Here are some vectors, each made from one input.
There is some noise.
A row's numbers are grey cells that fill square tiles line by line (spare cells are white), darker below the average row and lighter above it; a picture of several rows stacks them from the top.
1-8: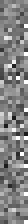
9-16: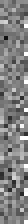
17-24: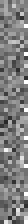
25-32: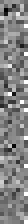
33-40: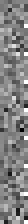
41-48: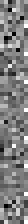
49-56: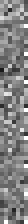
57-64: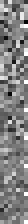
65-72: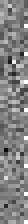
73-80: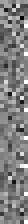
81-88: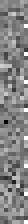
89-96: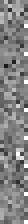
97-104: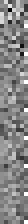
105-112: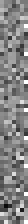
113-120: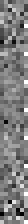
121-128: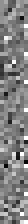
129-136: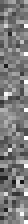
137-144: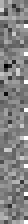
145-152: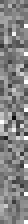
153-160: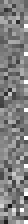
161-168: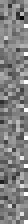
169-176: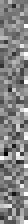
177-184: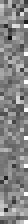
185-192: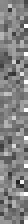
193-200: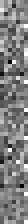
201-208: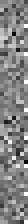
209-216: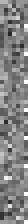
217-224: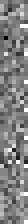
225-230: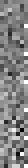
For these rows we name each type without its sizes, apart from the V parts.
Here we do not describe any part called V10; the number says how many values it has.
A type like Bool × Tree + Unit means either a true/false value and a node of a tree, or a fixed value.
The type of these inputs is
(Circle + Tree) × V10 + List(Line).
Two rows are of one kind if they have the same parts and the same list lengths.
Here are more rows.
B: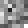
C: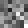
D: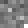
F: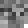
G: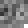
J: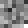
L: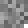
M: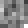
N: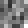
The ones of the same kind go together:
B, C, L
D, M
F, J
G
N

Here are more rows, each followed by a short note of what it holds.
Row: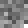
the empty list
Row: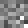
a list of two items
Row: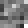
a list of one item
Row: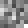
a point on a circle and a value of V10
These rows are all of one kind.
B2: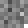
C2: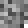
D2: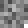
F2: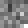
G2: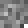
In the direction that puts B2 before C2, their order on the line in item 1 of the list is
F2, B2, D2, G2, C2.
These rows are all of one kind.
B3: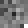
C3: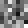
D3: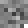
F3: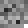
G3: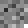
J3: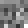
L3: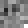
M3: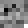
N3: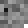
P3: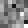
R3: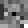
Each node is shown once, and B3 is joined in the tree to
R3.
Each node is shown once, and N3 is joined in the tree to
D3, G3 and M3.
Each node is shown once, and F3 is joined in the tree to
G3 and R3.
